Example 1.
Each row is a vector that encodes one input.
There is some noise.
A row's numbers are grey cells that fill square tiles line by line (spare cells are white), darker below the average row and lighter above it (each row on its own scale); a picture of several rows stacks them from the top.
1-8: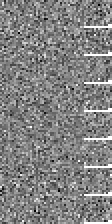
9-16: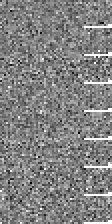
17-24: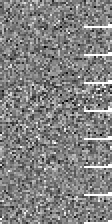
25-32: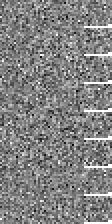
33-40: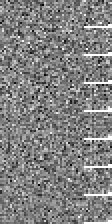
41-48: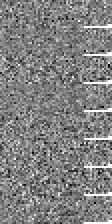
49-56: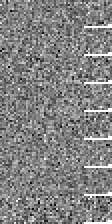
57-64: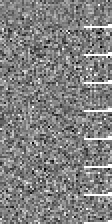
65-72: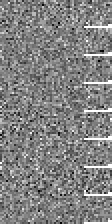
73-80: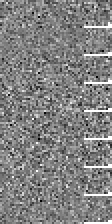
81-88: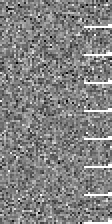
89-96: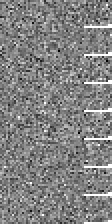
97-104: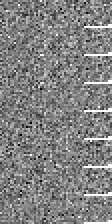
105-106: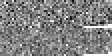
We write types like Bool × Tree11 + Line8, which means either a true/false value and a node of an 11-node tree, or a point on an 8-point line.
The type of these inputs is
Tree7 + Tree13.
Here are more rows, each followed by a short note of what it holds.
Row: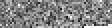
a node of a 7-node tree
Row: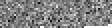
a node of a 7-node tree
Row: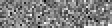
a node of a 13-node tree
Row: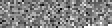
a node of a 7-node tree
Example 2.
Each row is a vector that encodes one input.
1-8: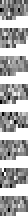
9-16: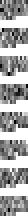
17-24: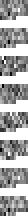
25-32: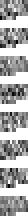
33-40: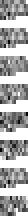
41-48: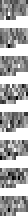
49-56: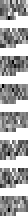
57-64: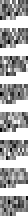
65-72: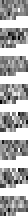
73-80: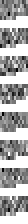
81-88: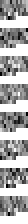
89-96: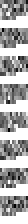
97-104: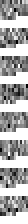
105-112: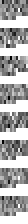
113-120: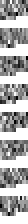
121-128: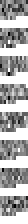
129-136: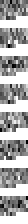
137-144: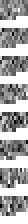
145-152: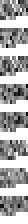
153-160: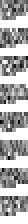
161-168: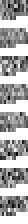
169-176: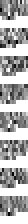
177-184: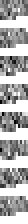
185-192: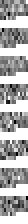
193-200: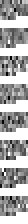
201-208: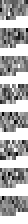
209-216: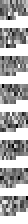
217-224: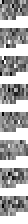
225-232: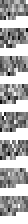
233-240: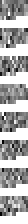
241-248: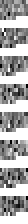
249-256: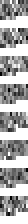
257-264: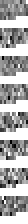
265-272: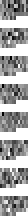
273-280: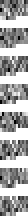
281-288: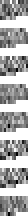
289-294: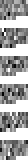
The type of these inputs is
List2(Line17).
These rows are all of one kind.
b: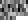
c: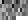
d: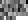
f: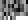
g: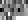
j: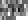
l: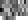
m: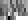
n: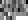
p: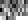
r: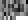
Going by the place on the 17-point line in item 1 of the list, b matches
d, f, n and r.
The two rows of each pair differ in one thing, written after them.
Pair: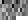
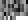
the place on the 17-point line in item 1 of the list
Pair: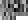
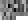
the place on the 17-point line in item 2 of the list
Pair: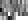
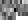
the place on the 17-point line in item 2 of the list
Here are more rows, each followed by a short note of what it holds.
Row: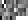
the empty list
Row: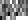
a list of one item
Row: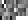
the empty list
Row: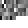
the empty list
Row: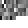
the empty list
